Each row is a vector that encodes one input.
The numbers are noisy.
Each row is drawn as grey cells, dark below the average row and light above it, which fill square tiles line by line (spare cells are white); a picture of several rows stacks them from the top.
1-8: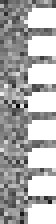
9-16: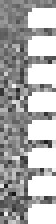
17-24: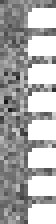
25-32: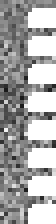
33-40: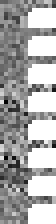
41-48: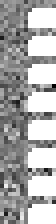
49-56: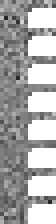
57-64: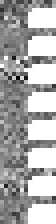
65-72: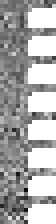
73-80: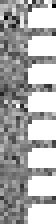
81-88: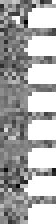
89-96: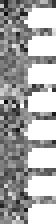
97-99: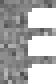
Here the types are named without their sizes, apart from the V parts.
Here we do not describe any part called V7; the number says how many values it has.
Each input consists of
a true/false value, together with either a point on a line, or a value of V7.
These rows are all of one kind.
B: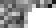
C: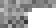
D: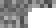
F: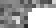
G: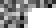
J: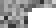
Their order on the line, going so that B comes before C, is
F, G, J, D, B, C.
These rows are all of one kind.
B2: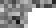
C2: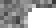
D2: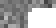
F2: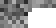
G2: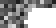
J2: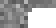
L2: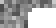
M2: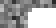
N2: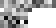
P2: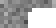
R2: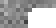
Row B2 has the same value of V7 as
D2, F2, J2 and P2.
